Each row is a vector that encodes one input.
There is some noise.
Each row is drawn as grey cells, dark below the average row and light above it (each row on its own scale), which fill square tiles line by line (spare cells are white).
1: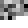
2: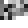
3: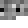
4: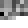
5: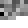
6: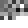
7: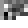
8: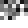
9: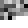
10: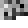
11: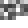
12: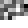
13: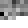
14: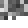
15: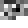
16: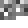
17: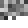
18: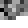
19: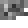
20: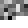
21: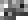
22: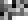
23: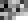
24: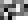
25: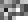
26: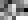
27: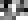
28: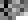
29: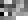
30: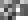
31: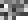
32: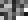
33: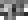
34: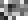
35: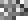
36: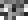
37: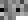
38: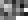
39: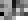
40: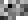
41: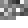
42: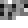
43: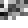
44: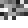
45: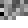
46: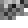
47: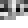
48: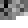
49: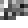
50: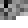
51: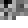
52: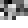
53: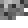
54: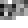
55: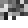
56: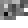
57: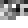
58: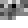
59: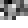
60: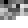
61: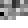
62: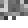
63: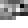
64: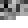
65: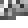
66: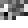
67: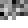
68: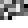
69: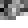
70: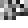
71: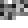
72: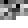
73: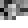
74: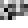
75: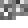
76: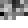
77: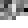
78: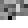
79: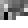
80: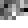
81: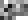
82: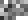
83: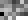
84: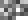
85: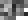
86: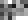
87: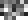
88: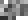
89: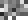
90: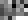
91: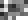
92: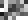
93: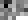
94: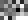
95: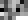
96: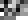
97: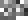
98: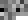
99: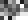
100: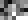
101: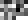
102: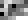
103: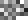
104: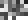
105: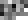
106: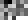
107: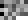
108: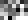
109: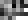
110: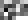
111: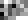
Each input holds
either a point on a 3-point line and a point on a 4-point line, or a point on an 8-point line and a true/false value.
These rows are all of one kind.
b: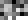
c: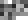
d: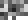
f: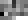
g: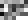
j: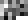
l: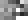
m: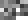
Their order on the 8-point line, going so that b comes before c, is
b, f, l, m, c, g, d, j.
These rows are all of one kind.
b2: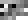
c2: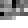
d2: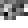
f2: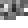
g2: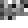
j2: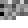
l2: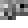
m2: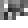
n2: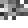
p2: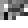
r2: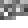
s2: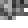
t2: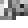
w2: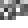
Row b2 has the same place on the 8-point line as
f2, g2, l2 and n2.
